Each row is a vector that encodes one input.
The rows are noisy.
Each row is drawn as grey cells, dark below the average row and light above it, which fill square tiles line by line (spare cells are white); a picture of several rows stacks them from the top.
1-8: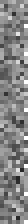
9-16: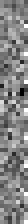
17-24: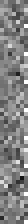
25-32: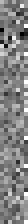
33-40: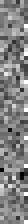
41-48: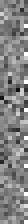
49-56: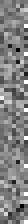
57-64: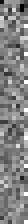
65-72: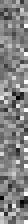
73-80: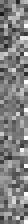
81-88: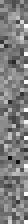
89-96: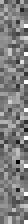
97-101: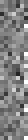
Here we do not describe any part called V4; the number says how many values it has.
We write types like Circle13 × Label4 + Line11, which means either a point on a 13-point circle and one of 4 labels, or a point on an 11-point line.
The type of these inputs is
List2(Bool × V4).
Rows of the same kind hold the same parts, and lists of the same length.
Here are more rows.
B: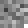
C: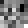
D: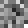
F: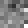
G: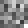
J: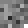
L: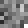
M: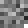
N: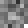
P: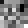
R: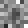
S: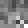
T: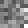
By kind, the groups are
B, G, L, R, T
C, P
D, F, J, M, N, S

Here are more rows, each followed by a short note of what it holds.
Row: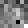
a list of one item
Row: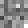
a list of two items
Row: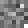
a list of one item
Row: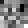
the empty list
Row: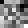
the empty list
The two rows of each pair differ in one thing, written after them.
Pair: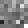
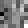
the true/false value in item 2 of the list
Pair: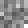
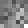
the value of V4 in item 2 of the list
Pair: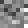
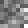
the true/false value in item 2 of the list
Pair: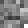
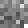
the value of V4 in item 1 of the list
